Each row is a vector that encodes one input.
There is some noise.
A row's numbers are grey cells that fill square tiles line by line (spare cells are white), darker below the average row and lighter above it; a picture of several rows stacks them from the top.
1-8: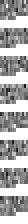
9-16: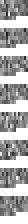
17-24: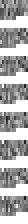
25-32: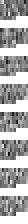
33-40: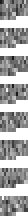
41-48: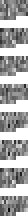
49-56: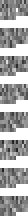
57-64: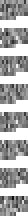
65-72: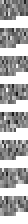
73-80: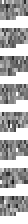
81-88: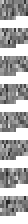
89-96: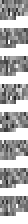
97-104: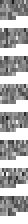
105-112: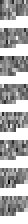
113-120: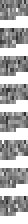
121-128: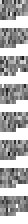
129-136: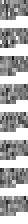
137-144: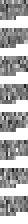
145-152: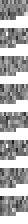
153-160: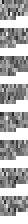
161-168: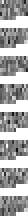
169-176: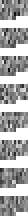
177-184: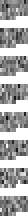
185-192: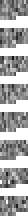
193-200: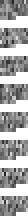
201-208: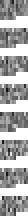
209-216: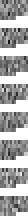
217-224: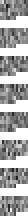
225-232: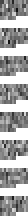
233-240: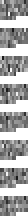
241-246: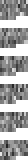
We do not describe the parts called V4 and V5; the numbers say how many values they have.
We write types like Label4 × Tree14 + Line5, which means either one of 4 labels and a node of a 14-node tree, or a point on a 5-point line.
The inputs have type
Bool × (Tree7 + V4) + Label7 × V5 + Unit.
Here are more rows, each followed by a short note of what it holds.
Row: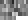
a node of a 7-node tree and a true/false value
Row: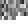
a fixed value
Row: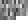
a true/false value and a value of V4
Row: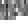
one of 7 labels and a value of V5
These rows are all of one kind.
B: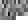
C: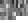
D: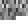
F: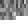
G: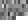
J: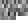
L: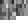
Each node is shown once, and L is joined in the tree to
F.
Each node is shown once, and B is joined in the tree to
C and J.
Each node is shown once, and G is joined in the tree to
C and D.
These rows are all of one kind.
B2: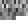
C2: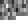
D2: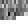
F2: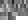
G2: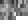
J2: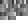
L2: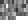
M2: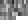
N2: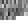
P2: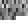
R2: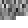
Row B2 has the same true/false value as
D2, N2, P2 and R2.
